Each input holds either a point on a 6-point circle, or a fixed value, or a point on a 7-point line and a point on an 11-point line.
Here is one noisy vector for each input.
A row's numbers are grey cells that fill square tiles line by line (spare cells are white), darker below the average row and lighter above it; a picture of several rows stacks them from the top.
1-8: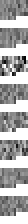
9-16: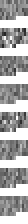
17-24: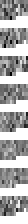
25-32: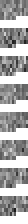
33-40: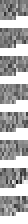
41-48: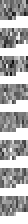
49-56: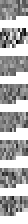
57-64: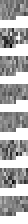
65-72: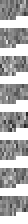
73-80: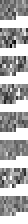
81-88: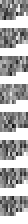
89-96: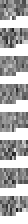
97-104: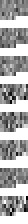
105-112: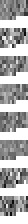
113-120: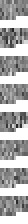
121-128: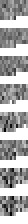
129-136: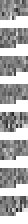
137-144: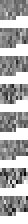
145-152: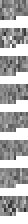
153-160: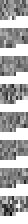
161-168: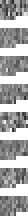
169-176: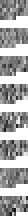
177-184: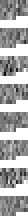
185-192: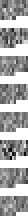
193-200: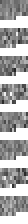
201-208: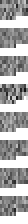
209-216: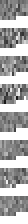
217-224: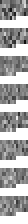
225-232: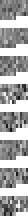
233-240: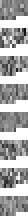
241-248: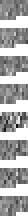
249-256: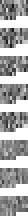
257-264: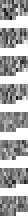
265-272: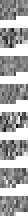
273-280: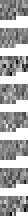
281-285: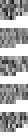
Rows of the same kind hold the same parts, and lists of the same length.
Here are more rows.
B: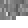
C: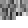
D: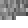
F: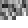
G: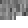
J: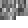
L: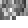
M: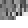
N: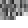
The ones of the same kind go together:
B, D, G, J, L
C, M, N
F

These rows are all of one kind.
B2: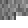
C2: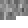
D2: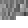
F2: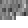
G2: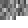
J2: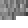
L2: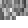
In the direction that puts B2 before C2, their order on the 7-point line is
J2, D2, F2, G2, B2, C2, L2.
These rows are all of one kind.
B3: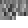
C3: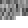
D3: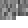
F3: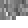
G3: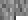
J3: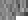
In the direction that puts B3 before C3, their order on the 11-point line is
B3, D3, G3, J3, F3, C3.
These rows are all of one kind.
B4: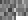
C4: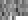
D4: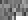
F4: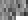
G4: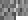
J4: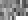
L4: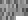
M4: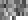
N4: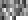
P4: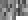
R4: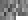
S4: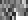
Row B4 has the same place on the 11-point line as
G4, R4 and S4.
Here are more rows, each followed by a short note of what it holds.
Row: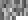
a point on a 7-point line and a point on an 11-point line
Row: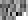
a point on a 6-point circle
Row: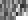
a point on a 6-point circle
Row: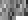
a point on a 7-point line and a point on an 11-point line
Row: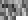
a fixed value
